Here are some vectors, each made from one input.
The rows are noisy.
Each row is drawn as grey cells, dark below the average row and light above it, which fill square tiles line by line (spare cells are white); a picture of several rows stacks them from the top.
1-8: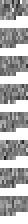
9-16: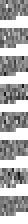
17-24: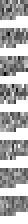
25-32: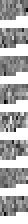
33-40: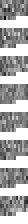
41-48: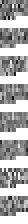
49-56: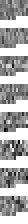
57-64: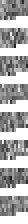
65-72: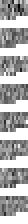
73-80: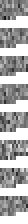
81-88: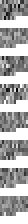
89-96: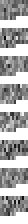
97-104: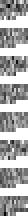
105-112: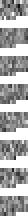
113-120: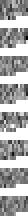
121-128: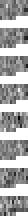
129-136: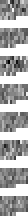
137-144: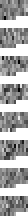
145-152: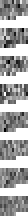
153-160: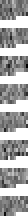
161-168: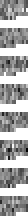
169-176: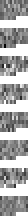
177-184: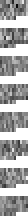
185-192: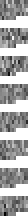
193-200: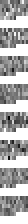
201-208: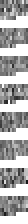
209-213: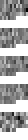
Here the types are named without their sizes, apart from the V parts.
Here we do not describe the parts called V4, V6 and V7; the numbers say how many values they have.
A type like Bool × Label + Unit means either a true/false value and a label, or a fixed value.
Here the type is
Bool × V6 + (Circle + Label) × V4 × V7.
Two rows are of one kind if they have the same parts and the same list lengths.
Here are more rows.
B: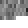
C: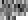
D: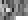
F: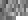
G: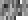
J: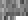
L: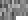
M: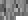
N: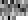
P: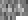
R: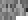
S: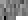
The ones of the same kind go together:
B, D, F, J, M, P, R, S
C, G, N
L

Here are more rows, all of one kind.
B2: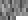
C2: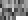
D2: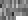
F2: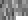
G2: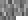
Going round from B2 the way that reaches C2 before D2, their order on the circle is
B2, C2, D2, F2, G2.
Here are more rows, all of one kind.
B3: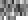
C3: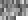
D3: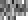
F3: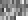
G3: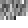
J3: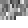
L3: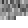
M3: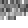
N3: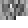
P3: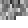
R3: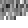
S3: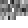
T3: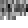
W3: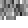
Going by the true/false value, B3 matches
D3, S3 and W3.
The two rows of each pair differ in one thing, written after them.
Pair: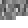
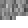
the value of V4
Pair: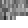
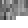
the value of V7
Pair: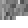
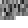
the value of V4
